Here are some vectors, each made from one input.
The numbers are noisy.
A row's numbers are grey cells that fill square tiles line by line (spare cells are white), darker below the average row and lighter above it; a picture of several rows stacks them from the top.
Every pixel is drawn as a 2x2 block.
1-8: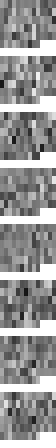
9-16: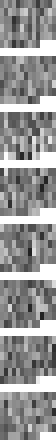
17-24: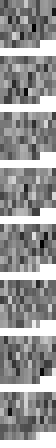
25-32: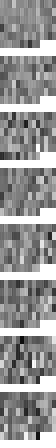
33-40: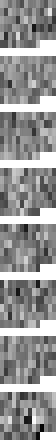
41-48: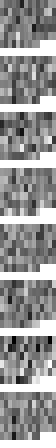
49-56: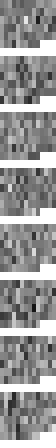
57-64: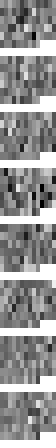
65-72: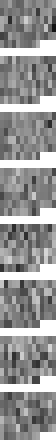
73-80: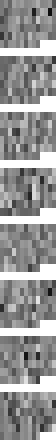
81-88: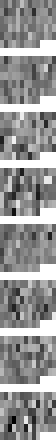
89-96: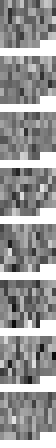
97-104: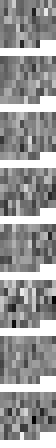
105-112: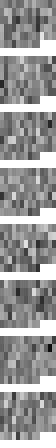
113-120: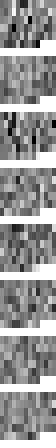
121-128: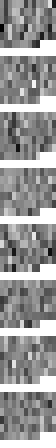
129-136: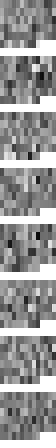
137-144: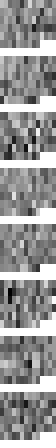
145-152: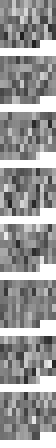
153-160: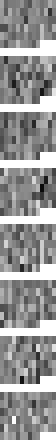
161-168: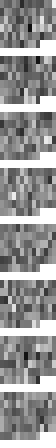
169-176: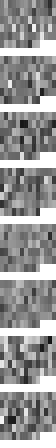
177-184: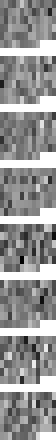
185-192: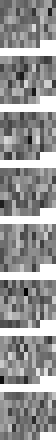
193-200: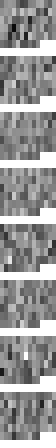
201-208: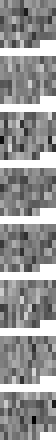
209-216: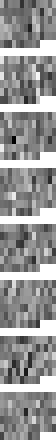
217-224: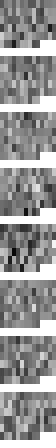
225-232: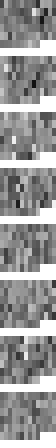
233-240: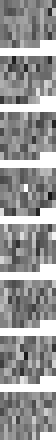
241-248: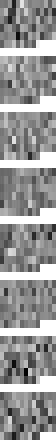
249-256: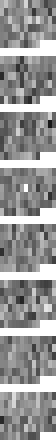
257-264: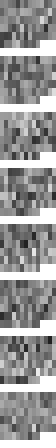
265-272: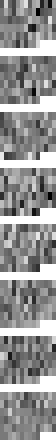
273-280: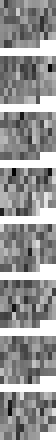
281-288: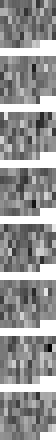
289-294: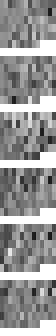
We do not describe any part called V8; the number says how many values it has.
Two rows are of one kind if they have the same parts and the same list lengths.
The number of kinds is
3.
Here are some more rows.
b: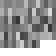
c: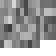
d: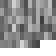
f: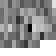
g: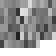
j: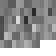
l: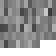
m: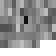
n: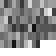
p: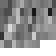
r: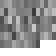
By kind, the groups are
b, n
c, d, j, l, m, p, r
f, g

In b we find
a node of a 9-node tree and a value of V8.
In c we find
a node of each of two 12-node trees.
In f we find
a point on an 11-point circle.
